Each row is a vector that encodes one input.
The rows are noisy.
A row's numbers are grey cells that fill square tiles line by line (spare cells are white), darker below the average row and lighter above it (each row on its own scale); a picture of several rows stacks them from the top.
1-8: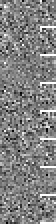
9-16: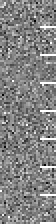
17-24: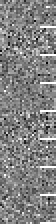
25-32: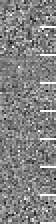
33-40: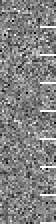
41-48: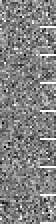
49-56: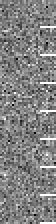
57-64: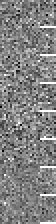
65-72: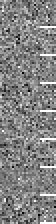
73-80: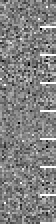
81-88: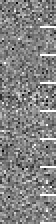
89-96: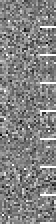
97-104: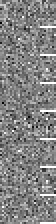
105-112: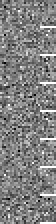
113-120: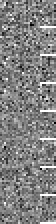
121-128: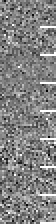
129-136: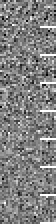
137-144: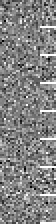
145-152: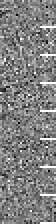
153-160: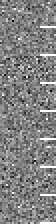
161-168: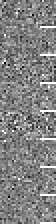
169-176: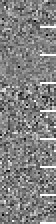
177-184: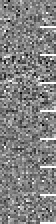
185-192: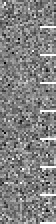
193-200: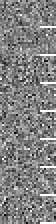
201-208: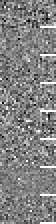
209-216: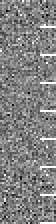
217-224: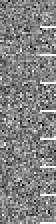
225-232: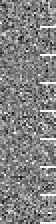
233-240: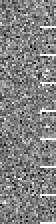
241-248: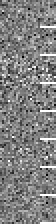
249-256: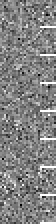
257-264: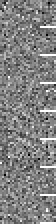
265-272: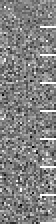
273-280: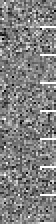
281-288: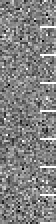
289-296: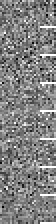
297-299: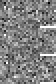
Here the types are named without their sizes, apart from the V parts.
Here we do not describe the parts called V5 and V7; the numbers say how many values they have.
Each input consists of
two values of V5, together with either a point on a circle, a point on a line and three true/false values, or a value of V7.
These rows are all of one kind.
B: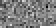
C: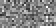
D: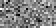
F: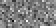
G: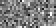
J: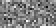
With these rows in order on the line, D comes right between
F and J.
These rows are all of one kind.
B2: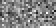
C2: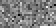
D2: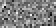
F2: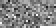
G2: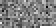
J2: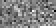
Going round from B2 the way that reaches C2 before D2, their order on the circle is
B2, G2, C2, J2, F2, D2.
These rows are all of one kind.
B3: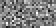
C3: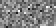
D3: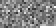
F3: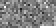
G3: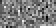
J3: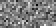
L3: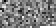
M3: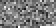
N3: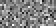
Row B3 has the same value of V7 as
C3, D3 and J3.
